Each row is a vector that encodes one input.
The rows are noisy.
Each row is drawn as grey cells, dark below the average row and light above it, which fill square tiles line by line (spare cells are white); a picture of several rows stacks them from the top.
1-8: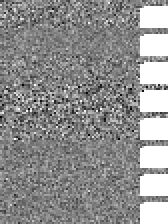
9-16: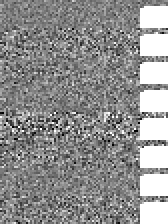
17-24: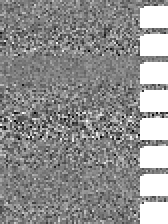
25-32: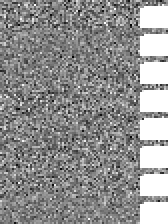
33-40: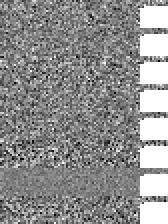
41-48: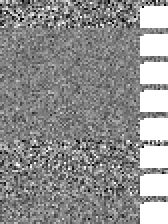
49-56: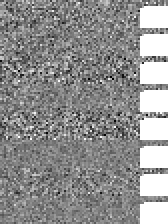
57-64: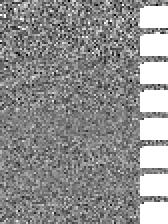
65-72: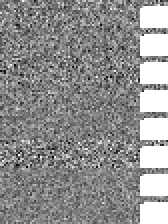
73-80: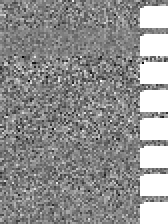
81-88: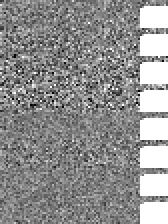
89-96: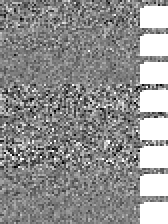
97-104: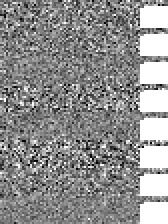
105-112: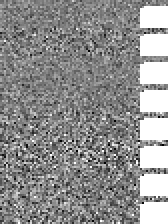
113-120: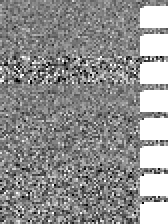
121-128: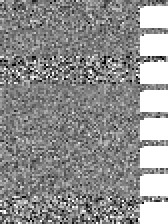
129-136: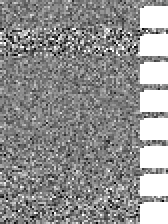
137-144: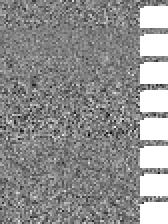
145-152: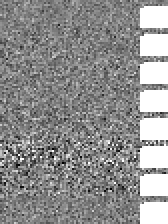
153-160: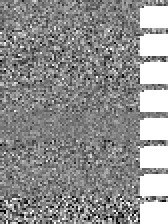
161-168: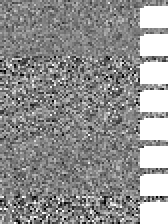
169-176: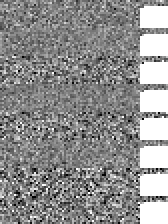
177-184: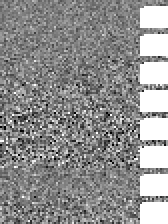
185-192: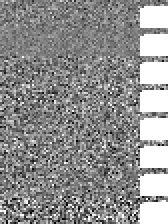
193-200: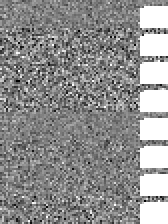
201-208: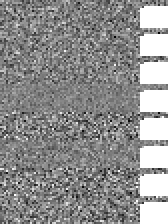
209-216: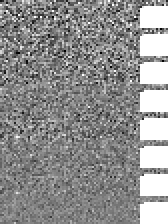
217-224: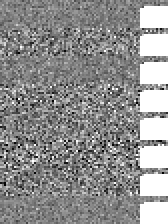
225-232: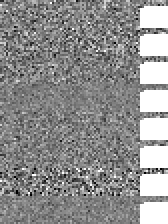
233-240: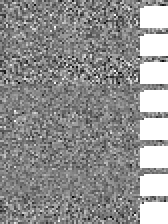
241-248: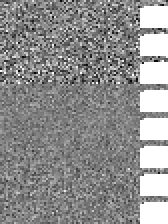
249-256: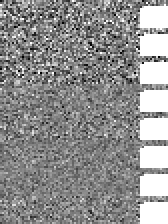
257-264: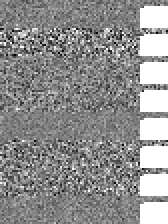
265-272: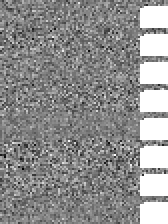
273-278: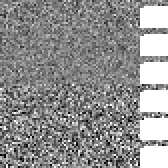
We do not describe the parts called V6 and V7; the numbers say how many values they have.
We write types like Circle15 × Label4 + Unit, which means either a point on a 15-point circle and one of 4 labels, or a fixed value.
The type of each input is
Line8 + (Line9 + V6) × V7 + List3(Line5).
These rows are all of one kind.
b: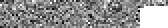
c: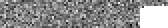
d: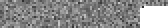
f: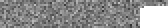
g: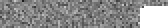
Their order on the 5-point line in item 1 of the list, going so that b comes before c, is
b, d, c, f, g.
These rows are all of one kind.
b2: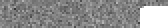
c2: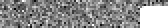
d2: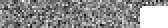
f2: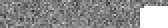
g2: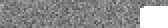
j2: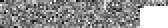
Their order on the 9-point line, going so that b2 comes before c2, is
f2, d2, g2, b2, c2, j2.
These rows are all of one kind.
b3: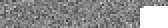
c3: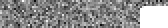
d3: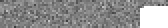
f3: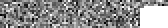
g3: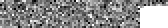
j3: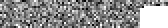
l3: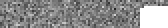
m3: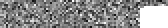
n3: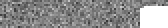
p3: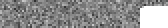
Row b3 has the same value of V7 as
d3 and j3.
